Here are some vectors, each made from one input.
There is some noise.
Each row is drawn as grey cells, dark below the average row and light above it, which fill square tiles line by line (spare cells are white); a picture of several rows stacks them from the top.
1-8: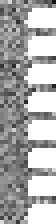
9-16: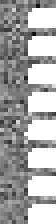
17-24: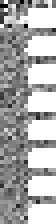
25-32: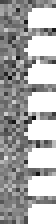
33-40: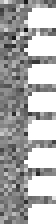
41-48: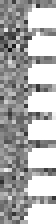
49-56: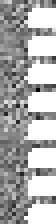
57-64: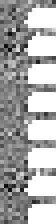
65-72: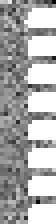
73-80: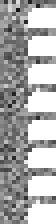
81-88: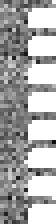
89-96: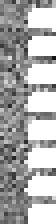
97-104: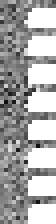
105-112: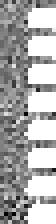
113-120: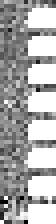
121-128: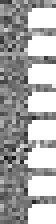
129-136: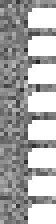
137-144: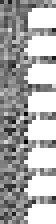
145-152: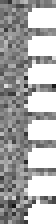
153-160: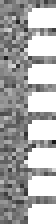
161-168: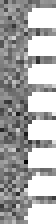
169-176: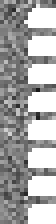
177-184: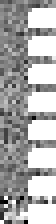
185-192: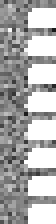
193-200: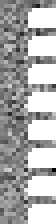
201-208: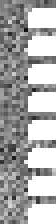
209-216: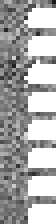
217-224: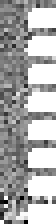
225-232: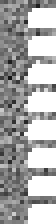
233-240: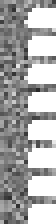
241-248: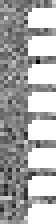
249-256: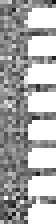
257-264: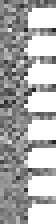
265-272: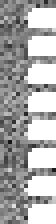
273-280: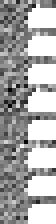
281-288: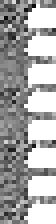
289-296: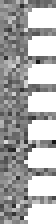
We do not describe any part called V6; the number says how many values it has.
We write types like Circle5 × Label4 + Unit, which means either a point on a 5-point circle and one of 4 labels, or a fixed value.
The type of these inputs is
List2(Line8 × V6).
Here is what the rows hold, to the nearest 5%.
All of them are lists of up to two items, each a point on an 8-point line and a value of V6: a few are empty, 35% hold one and 65% two.
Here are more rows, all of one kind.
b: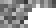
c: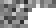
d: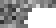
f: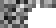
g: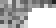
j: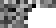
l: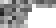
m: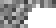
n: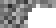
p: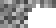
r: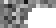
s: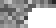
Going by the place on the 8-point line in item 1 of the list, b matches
g, m, p and s.
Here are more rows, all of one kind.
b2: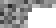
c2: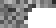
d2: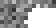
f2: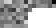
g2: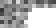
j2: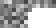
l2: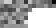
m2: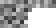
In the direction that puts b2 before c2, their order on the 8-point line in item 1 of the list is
g2, b2, m2, d2, j2, c2, f2, l2.
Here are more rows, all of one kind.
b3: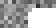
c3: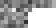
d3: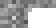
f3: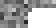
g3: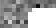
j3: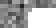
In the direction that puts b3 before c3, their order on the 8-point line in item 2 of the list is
b3, g3, j3, c3, f3, d3.
